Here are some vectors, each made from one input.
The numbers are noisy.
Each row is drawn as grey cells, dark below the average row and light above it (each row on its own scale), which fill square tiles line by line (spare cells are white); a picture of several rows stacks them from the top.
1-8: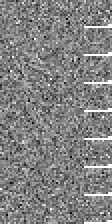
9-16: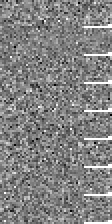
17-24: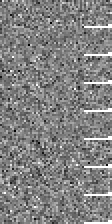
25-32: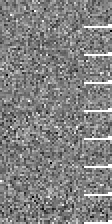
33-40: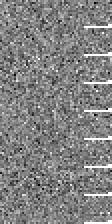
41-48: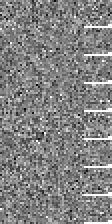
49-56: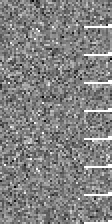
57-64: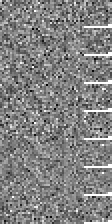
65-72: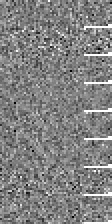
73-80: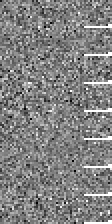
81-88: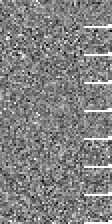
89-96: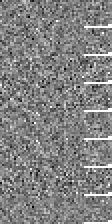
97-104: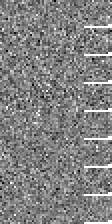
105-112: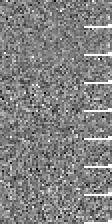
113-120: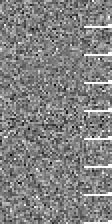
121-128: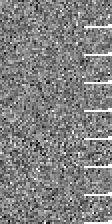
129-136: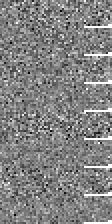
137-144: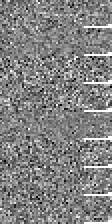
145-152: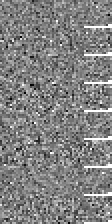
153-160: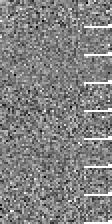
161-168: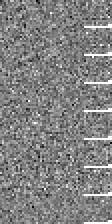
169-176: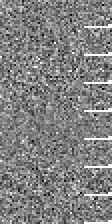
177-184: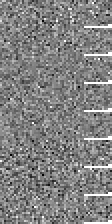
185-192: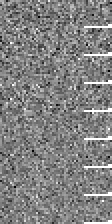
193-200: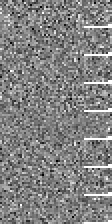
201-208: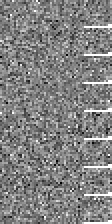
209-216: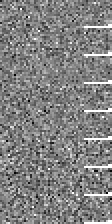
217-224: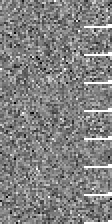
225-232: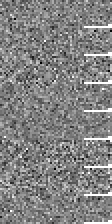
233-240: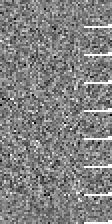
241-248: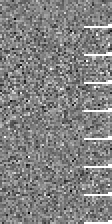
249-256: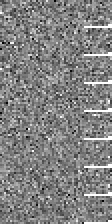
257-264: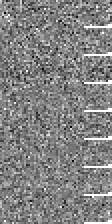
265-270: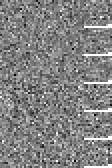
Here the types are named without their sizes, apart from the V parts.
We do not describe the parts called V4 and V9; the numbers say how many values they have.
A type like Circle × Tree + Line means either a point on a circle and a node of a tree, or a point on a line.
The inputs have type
Bool × Bool × Bool + Label + (Tree + V9) × V4.
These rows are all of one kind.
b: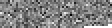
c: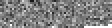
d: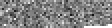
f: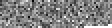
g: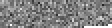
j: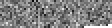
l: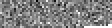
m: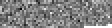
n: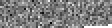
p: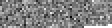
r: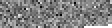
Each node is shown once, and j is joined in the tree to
g and l.
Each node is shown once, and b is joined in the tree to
r.
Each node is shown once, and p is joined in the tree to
m and n.
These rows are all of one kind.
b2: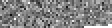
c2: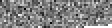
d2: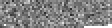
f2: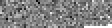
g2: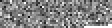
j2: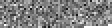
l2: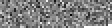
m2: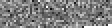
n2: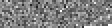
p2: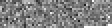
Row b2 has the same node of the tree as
d2 and j2.
